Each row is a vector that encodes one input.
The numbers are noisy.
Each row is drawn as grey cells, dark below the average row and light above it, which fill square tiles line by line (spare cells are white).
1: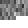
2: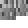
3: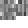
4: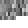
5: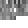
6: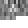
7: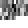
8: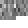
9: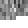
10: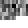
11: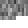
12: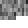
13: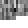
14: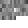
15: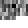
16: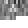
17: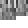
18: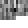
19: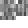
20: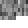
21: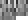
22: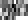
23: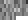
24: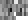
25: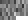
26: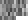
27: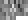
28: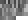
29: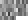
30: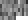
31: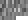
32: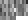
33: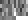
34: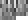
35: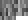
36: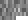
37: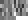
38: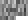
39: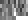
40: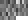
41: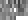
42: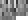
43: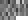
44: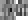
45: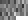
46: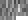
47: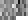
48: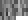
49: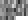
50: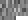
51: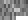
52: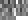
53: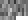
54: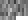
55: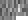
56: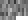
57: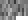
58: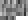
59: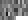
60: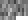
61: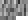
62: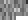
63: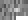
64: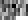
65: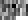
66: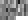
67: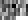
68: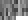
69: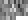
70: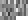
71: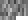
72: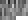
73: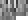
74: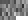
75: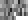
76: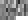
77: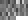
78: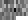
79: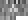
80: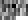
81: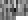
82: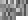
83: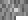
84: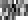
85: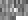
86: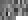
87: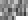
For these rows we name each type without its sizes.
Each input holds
a true/false value, together with a list of points on a circle.
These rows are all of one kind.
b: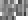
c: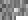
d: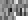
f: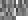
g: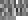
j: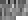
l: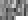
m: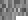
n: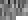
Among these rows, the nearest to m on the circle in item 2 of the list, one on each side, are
c and d.
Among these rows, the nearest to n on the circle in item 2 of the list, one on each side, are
g and l.
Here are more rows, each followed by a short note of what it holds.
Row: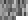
a true/false value, together with a list of two items
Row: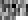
a true/false value, together with the empty list
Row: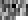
a true/false value, together with the empty list
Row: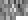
a true/false value, together with a list of two items
